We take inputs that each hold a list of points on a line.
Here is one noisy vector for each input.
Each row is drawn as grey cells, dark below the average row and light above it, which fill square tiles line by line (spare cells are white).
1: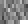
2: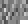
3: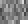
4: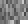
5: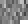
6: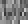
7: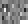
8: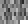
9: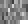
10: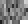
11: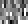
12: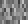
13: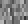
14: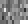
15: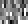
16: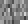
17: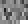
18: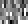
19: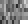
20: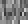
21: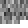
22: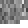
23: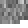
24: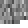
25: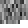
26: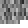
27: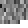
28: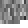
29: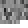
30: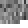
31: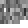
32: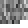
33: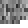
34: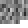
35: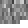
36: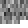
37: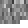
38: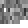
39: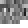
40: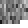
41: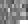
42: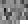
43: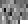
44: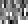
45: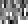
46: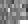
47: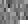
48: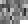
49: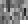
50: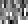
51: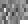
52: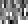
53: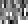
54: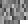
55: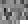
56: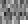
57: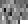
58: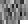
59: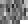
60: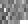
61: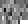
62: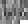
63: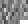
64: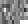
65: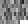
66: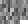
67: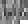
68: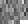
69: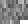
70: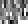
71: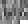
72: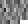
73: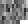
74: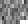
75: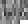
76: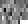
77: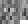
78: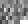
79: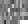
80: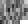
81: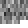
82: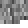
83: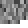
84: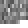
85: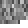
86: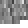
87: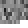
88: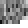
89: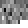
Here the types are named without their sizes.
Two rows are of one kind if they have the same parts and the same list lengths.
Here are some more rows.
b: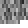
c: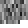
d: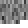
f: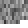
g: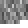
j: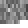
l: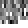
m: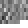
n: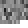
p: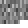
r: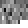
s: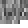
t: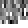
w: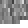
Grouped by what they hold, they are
b, c, n, r, s
d, g, j, p
f, m, w
l, t

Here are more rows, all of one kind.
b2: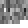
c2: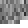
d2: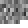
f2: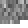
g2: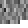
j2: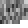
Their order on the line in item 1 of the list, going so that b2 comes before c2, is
j2, b2, d2, c2, f2, g2.
